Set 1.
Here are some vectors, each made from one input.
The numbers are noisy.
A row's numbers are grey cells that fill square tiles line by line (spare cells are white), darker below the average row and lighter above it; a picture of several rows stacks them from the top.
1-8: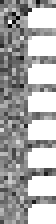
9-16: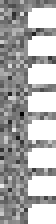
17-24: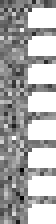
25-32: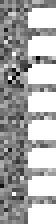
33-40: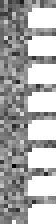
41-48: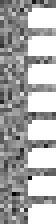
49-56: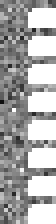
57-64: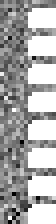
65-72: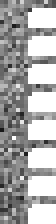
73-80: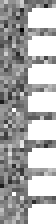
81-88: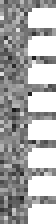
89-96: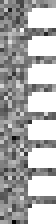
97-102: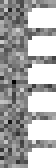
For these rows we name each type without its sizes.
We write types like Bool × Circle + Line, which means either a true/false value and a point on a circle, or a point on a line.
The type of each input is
List(Circle).
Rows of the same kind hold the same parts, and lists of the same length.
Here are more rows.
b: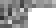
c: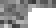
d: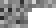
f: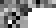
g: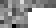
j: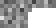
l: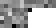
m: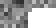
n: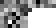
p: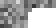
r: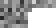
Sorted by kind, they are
b, d, m, r
c, g, j, l, p
f, n

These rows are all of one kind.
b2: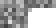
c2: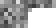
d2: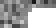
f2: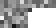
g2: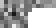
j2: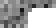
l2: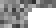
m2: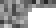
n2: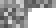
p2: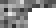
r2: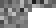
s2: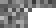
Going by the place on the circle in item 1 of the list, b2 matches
c2 and n2.
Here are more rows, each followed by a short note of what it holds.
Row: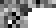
the empty list
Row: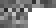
a list of two items
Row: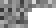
a list of one item
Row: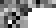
the empty list
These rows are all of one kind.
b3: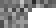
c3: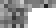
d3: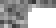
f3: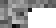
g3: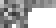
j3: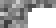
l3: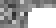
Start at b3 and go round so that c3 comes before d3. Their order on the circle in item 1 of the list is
b3, l3, g3, j3, c3, f3, d3.
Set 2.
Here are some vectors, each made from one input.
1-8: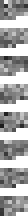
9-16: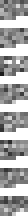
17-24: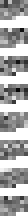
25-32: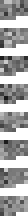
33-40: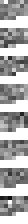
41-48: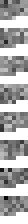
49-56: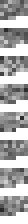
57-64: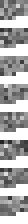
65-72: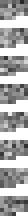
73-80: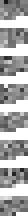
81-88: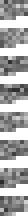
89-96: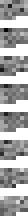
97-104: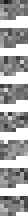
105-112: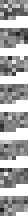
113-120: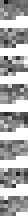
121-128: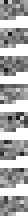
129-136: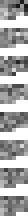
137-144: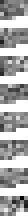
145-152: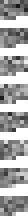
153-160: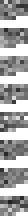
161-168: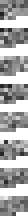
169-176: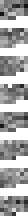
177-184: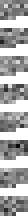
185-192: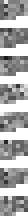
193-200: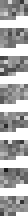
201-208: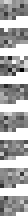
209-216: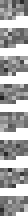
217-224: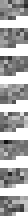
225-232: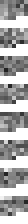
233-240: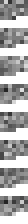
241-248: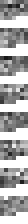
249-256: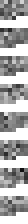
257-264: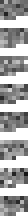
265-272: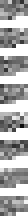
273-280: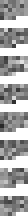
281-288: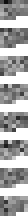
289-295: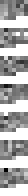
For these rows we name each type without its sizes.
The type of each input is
(Bool × Bool × Bool + Unit) × Line.
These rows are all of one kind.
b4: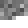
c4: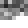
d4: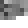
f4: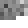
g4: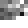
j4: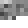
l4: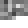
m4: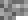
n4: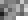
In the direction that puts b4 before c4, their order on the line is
n4, g4, f4, j4, d4, b4, m4, c4, l4.
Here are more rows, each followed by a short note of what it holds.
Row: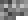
a point on a line
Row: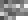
a point on a line and three true/false values
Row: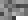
a point on a line
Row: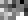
a point on a line and three true/false values
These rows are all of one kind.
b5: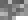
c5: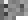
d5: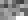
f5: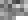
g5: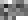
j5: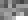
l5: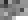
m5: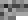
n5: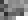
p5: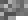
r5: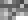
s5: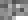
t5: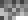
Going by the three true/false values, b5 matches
l5, m5, n5 and r5.
